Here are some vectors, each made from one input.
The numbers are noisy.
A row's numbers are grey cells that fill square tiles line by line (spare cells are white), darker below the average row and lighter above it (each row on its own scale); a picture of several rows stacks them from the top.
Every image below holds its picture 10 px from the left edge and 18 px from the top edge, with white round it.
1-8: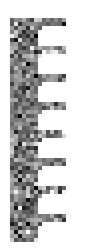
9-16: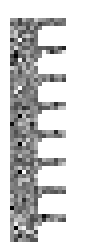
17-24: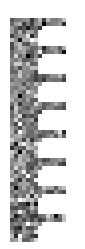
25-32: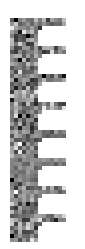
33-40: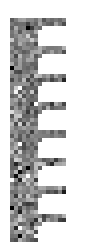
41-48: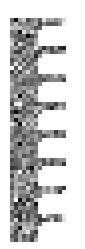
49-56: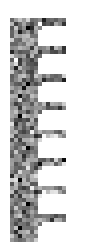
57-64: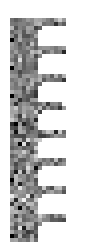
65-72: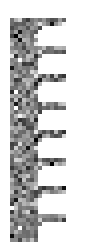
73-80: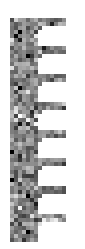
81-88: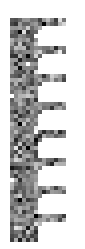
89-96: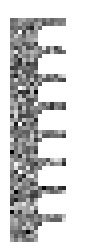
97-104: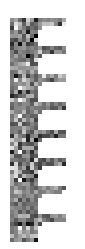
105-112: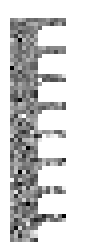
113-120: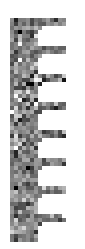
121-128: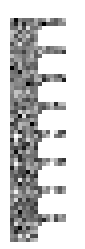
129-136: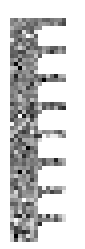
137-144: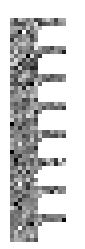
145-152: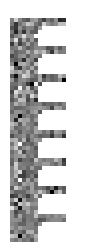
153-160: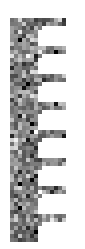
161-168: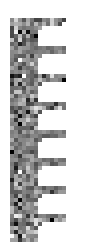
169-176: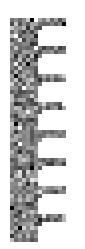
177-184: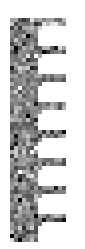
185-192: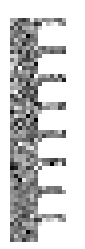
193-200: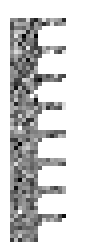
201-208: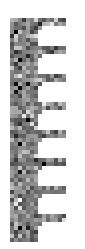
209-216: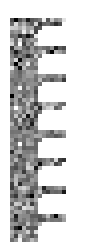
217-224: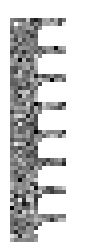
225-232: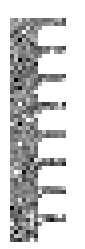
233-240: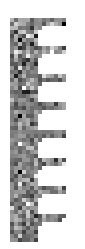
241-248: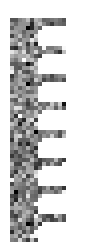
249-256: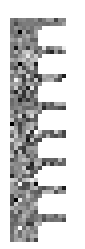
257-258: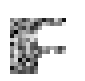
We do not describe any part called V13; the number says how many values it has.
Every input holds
either a fixed value, or one of 8 labels, a true/false value and a value of V13.
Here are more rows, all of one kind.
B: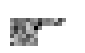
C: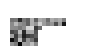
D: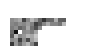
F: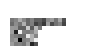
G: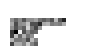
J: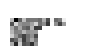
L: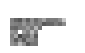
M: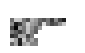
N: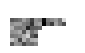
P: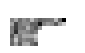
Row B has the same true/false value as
D, G, M and P.
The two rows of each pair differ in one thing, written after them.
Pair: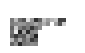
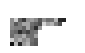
the true/false value
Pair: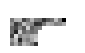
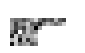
the value of V13
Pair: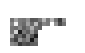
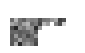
the true/false value
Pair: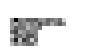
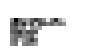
the label
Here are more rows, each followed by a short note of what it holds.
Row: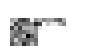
a fixed value
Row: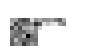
a fixed value
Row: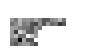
one of 8 labels, a true/false value and a value of V13
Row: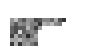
one of 8 labels, a true/false value and a value of V13
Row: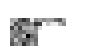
a fixed value
